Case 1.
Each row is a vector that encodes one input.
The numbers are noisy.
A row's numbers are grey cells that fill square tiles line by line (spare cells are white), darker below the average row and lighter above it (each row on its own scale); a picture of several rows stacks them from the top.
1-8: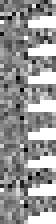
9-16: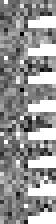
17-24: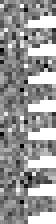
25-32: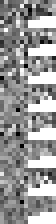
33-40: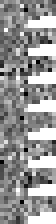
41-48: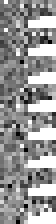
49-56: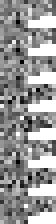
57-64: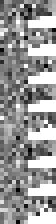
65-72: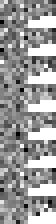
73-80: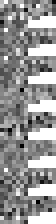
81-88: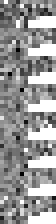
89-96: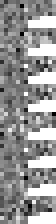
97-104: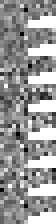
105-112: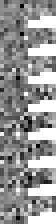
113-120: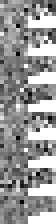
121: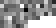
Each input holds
a point on a 5-point circle and a true/false value.
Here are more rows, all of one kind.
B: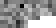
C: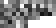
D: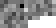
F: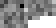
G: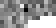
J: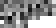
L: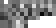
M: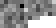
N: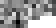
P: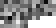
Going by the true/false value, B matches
G and N.
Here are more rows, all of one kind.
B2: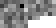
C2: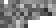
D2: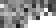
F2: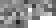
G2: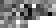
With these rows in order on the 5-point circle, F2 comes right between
B2 and C2.
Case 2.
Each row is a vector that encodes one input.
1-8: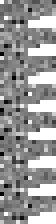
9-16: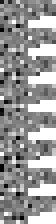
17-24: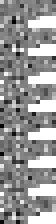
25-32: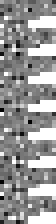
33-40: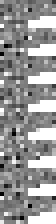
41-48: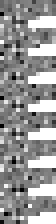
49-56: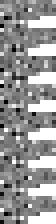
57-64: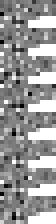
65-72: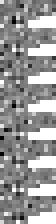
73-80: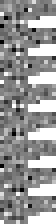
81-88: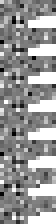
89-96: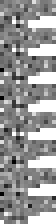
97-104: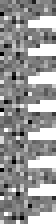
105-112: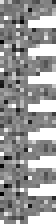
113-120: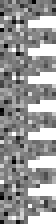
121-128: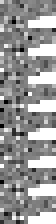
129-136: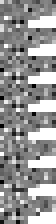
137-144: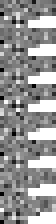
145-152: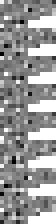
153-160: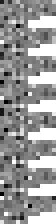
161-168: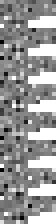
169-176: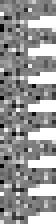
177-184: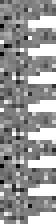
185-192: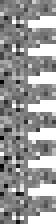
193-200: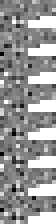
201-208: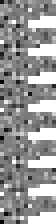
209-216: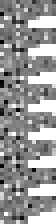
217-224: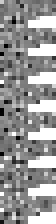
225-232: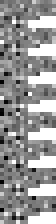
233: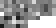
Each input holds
a point on a 5-point circle and a true/false value.
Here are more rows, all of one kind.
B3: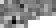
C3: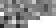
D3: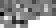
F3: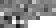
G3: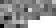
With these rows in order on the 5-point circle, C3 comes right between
B3 and F3.
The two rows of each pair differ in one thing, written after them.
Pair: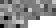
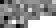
the place on the 5-point circle
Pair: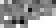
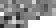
the true/false value
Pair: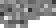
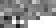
the true/false value
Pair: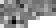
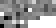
the true/false value
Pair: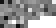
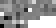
the place on the 5-point circle
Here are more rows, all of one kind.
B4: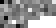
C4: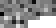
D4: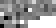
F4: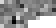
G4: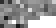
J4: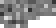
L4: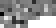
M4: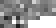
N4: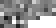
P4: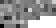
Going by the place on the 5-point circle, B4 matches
G4 and L4.
